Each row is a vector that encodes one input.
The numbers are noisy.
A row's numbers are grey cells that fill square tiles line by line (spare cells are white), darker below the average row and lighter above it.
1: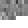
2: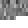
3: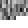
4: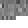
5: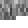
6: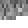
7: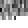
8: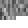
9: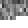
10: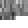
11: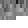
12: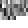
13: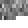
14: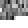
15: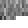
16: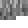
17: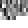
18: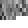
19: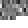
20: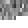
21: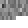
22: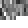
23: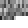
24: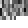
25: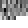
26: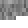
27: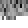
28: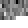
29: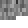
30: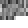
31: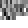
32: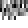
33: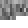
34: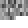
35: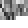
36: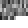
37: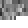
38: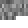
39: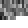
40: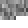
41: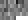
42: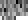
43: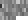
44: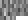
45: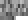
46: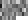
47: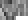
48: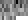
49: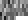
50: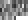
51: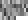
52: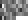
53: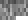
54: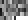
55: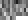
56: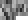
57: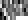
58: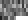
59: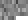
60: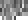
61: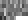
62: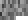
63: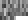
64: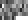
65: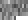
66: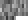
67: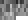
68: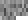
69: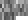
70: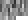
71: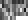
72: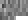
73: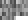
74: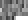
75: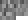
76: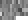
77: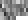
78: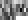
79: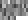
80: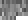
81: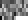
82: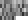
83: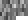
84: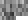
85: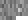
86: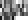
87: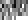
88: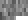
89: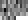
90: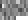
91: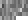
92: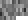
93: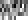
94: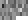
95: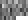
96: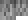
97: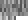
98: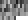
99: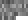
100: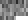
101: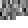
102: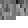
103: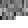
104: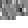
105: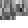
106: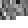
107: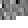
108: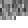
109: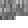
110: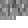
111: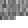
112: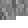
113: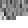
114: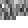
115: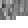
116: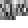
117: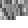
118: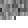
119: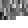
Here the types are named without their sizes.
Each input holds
a point on a circle and a point on a line, together with either a point on a circle, or a fixed value.
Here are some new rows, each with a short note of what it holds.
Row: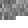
a point on a circle and a point on a line
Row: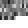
a point on a circle and a point on a line
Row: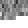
a point on each of two circles and a point on a line
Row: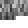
a point on each of two circles and a point on a line
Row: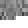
a point on each of two circles and a point on a line
